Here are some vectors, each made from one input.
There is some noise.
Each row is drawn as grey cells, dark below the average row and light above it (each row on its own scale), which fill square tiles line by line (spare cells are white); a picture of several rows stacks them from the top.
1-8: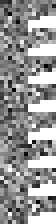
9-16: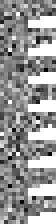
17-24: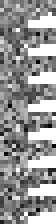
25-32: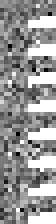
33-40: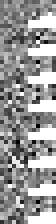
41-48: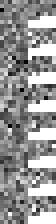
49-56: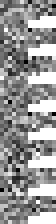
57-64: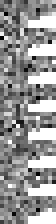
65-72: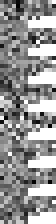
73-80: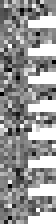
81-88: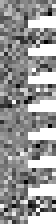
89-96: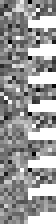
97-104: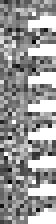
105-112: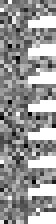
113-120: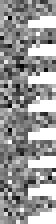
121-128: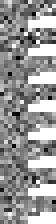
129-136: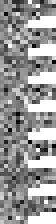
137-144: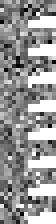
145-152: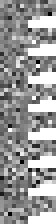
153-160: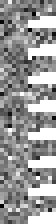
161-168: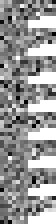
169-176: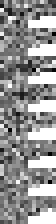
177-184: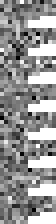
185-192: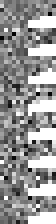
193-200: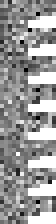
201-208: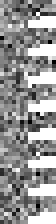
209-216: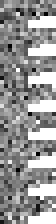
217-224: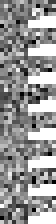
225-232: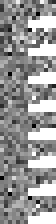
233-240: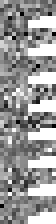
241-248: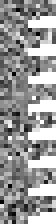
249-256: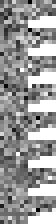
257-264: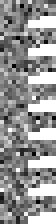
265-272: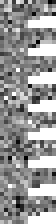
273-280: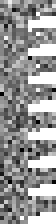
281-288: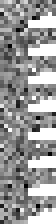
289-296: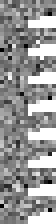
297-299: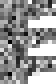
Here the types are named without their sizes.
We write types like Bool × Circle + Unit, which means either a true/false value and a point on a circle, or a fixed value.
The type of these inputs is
(Label × Tree + Line) × Line.
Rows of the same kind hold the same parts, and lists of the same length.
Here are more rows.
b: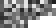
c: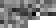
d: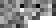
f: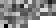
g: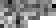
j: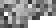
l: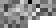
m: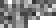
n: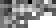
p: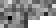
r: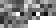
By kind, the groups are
b, d, g, j, l, n
c, f, m, p, r

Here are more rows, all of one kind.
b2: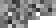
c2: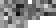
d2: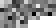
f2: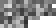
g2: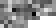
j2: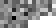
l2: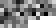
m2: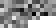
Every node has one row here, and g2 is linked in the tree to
m2.
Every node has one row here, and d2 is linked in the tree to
b2, f2 and m2.
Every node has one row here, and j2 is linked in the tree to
f2 and l2.
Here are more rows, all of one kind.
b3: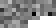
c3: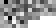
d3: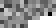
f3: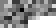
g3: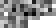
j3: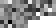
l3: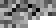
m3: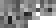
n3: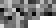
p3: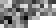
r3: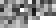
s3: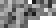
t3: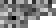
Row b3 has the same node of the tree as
c3, d3, l3 and s3.
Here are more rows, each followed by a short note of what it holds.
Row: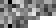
a point on each of two lines
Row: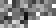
a label, a point on a line and a node of a tree
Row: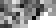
a point on each of two lines
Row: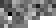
a point on each of two lines
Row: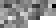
a point on each of two lines
